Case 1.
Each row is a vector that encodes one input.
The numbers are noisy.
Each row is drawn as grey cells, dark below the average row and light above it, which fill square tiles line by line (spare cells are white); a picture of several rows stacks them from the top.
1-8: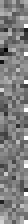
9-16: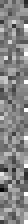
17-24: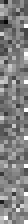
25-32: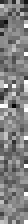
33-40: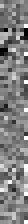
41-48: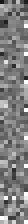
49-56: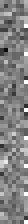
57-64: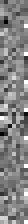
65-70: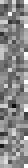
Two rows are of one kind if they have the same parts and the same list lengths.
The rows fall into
2 kinds.
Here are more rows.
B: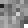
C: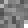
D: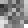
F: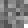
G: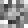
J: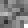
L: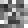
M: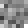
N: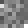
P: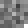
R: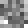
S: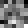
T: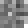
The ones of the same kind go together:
B, D, R, S
C, F, G, J, L, M, N, P, T

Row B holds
a point on an 8-point line.
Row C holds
a point on a 10-point circle.
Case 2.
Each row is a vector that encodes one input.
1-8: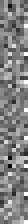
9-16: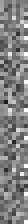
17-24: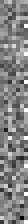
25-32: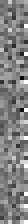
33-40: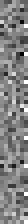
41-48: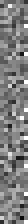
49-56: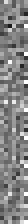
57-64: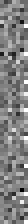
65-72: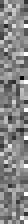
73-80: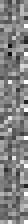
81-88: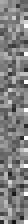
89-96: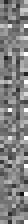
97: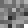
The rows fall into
2 kinds.
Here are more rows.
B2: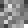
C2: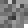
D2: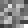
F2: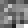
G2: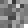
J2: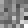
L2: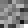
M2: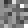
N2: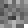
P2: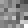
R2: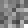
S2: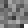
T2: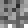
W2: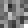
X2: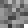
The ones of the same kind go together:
B2, D2, F2, J2, L2, M2, P2, R2, T2, W2
C2, G2, N2, S2, X2

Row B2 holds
a node of a 13-node tree.
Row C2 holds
one of 7 labels.
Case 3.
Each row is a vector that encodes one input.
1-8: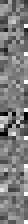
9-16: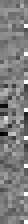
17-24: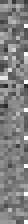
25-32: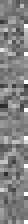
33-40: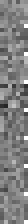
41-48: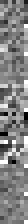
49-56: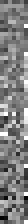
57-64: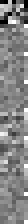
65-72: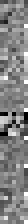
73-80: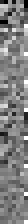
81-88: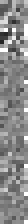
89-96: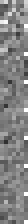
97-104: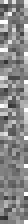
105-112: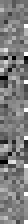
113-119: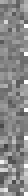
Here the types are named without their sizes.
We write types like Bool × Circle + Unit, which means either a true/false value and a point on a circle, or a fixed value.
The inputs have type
Circle × Line.
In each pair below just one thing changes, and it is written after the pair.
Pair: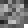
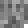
the place on the line
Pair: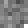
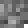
the place on the circle
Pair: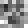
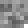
the place on the circle
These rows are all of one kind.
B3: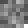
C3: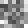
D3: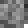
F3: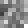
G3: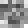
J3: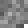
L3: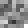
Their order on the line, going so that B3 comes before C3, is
D3, L3, B3, G3, C3, F3, J3.
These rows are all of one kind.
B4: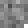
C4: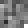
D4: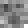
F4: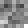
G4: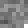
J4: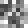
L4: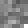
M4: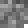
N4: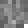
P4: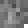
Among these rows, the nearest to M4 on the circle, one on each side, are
C4 and G4.
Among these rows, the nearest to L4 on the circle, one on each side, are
F4 and P4.
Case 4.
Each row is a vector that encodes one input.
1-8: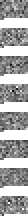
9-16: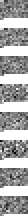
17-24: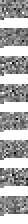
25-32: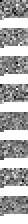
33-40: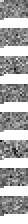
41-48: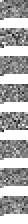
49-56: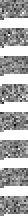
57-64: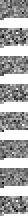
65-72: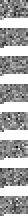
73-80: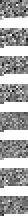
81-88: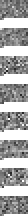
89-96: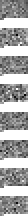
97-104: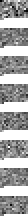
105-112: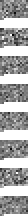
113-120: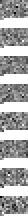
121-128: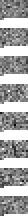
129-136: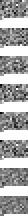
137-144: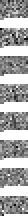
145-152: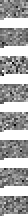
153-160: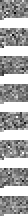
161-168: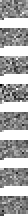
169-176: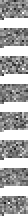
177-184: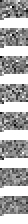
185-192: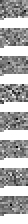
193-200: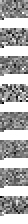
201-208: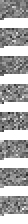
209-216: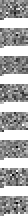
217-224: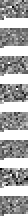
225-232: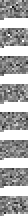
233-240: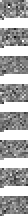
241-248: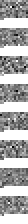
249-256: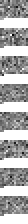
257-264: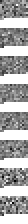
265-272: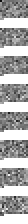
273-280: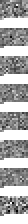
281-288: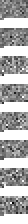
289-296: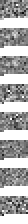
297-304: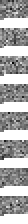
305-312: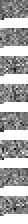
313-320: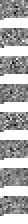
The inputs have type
Circle13 + Line12 × Line12 + Unit.
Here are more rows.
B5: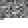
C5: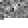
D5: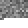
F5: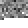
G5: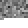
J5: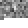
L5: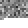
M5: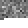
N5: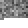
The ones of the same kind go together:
B5, D5, G5, M5, N5
C5, J5
F5, L5

